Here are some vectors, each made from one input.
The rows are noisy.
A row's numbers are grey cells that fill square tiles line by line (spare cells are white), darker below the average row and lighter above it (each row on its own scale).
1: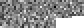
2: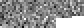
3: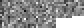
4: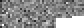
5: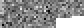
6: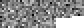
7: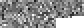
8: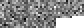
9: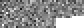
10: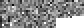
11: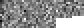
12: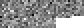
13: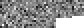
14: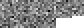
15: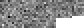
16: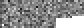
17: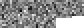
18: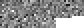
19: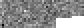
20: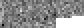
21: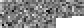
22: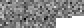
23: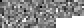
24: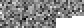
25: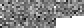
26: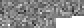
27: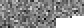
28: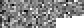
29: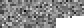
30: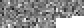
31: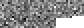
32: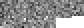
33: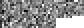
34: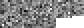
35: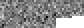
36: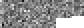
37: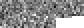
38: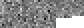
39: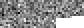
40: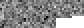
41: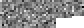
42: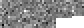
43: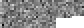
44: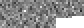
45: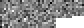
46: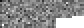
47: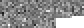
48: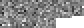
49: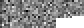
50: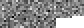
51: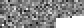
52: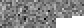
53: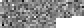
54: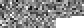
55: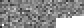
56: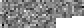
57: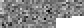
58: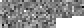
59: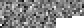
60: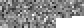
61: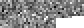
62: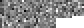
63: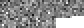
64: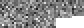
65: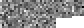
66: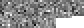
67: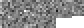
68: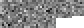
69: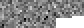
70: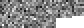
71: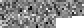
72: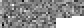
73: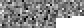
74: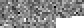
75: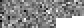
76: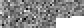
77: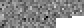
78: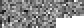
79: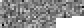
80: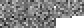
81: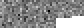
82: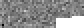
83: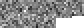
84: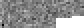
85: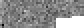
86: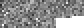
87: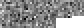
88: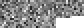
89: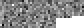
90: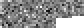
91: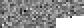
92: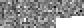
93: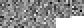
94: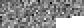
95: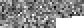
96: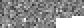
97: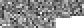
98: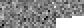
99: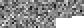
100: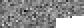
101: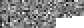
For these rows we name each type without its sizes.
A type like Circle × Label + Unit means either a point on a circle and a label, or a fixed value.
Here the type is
(Circle + Label) × Line.
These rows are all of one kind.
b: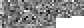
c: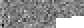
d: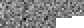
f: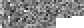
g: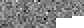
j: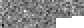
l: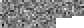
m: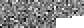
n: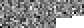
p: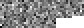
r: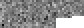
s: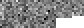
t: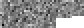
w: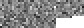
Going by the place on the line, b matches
c, f and t.
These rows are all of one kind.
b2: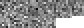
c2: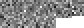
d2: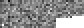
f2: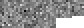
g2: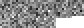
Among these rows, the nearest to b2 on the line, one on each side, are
f2 and g2.
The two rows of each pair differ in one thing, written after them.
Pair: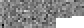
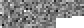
the label
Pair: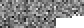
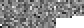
the label
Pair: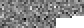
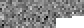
the place on the line
